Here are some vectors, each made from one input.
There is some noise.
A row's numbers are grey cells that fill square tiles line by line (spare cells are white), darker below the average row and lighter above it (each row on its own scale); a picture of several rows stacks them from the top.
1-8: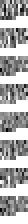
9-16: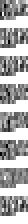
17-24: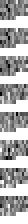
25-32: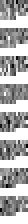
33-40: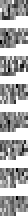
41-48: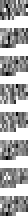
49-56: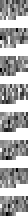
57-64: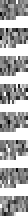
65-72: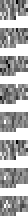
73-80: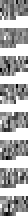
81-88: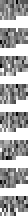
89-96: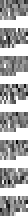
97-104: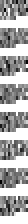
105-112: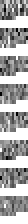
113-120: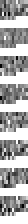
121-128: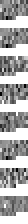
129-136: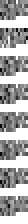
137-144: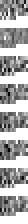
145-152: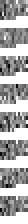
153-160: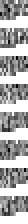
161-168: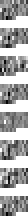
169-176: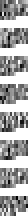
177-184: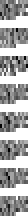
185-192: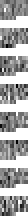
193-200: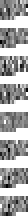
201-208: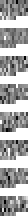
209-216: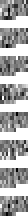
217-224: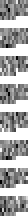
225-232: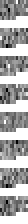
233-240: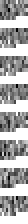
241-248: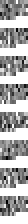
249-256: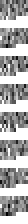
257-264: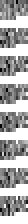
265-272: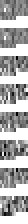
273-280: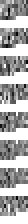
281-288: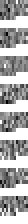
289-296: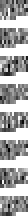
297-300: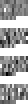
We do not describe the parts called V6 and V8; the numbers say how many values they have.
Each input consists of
a true/false value, together with either a value of V6 and a value of V8, or a list of up to two points on a 7-point line.
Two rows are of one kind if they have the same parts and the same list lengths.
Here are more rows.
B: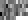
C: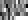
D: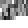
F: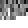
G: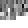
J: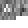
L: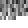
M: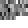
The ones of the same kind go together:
B, C, M
D
F, G, L
J

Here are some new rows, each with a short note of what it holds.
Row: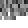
a true/false value, a value of V6 and a value of V8
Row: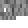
a true/false value, together with the empty list
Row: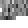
a true/false value, together with a list of one item
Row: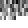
a true/false value, a value of V6 and a value of V8
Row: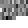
a true/false value, together with a list of one item
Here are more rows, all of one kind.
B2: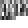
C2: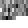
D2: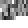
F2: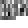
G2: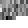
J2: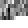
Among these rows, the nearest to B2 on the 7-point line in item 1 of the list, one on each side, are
C2 and G2.
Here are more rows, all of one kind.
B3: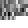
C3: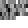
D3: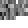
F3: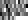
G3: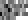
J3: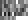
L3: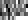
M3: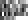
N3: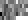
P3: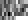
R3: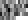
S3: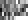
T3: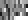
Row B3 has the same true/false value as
J3, M3, P3 and S3.
